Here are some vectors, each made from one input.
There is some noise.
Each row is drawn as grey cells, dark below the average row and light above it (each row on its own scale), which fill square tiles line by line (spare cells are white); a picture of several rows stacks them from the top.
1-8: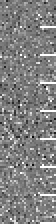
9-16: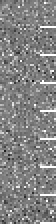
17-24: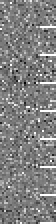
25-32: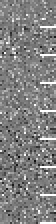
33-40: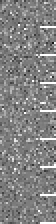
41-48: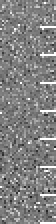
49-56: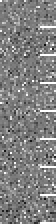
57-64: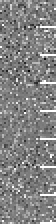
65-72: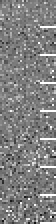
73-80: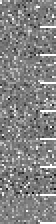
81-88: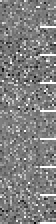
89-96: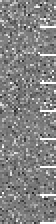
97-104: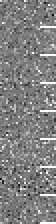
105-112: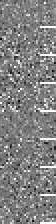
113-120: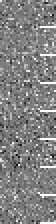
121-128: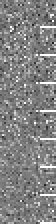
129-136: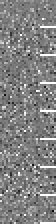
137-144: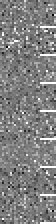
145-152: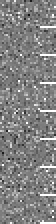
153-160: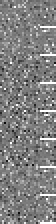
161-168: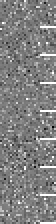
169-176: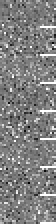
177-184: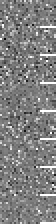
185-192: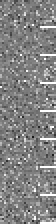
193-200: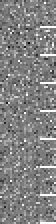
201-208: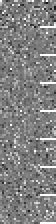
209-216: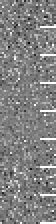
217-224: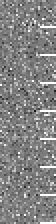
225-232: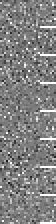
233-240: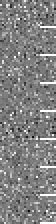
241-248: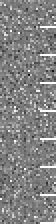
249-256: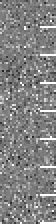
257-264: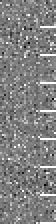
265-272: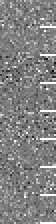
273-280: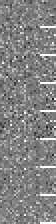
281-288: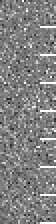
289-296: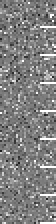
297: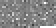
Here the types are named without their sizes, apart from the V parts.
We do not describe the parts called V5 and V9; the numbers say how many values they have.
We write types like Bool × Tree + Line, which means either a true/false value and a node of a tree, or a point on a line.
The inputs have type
(Circle + V9) × Line × V5.
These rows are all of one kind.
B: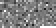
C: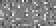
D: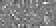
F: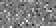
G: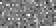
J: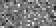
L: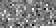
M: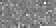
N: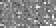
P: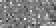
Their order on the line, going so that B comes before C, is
N, D, M, J, P, B, G, F, C, L.
